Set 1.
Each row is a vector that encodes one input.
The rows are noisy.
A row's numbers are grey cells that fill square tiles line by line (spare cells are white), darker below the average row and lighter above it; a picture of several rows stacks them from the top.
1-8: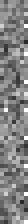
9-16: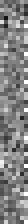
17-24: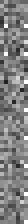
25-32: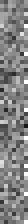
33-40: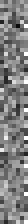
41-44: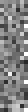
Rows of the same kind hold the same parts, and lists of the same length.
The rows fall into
2 kinds.
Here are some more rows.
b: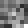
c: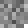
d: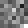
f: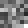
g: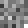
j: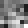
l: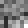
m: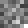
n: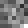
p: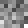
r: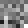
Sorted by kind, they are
b, d, f, g, j, l, m, n
c, p, r

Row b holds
a point on a 3-point line and a point on a 5-point line.
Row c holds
three true/false values.
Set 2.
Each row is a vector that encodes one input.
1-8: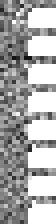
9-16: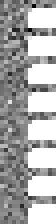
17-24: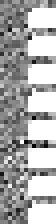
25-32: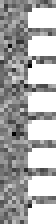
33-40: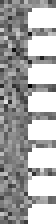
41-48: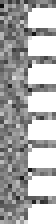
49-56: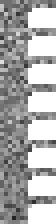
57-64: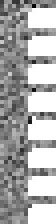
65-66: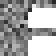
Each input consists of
a node of an 8-node tree and a true/false value.
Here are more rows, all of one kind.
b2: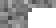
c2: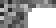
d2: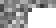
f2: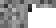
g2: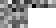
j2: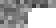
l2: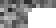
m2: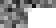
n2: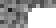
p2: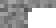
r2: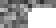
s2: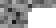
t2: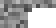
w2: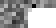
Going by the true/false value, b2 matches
d2, f2, p2 and t2.
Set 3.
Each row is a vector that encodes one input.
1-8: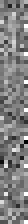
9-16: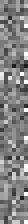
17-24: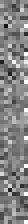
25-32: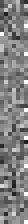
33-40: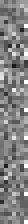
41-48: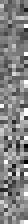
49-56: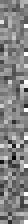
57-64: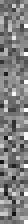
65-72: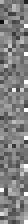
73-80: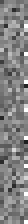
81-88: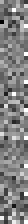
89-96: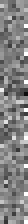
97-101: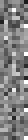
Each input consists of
a point on a 4-point line, together with either a fixed value, or four true/false values.
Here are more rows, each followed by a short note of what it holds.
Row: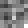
a point on a 4-point line and four true/false values
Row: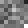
a point on a 4-point line and four true/false values
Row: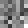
a point on a 4-point line
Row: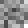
a point on a 4-point line and four true/false values
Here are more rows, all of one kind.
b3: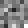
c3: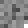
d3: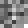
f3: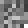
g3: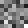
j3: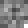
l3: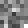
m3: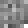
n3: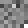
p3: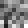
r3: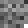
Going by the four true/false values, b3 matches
g3 and n3.
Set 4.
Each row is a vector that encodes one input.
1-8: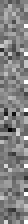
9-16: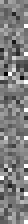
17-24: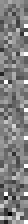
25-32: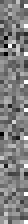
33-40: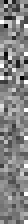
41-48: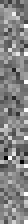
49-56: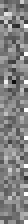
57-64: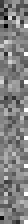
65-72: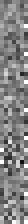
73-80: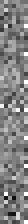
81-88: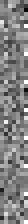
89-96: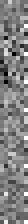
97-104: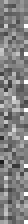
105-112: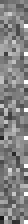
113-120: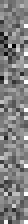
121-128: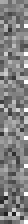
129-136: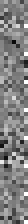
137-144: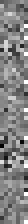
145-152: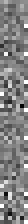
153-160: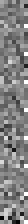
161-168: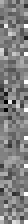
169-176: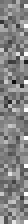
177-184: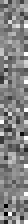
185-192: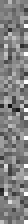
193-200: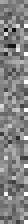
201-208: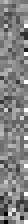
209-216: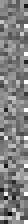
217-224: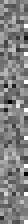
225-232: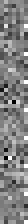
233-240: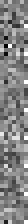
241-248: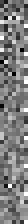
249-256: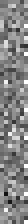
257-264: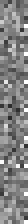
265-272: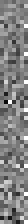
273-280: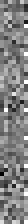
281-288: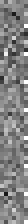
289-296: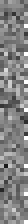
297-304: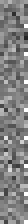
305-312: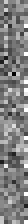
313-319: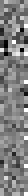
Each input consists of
either a point on a 5-point line, or four true/false values.
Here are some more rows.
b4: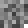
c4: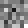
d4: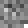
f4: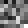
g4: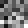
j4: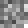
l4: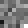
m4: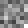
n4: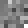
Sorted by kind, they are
b4, c4, d4, j4, l4, m4, n4
f4, g4

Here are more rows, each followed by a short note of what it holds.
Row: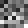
a point on a 5-point line
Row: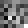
a point on a 5-point line
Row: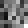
a point on a 5-point line
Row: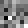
a point on a 5-point line
